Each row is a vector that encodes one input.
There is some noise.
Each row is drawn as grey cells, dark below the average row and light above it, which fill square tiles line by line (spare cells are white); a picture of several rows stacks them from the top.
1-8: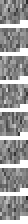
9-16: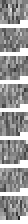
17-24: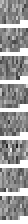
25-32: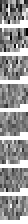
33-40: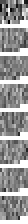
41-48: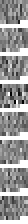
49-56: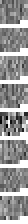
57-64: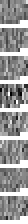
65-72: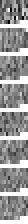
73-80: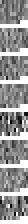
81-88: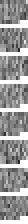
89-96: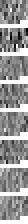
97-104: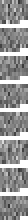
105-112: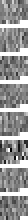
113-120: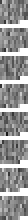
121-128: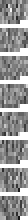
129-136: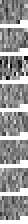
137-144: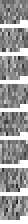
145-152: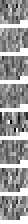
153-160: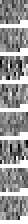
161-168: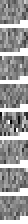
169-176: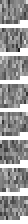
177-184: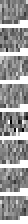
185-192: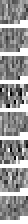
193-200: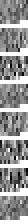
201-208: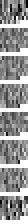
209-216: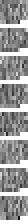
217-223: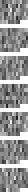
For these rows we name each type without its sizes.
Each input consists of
a point on a line and a true/false value.
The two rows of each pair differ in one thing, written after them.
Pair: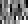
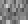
the true/false value
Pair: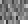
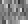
the place on the line
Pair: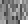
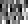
the true/false value
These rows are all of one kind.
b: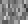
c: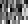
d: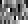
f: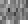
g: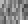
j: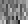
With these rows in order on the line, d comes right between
b and g.
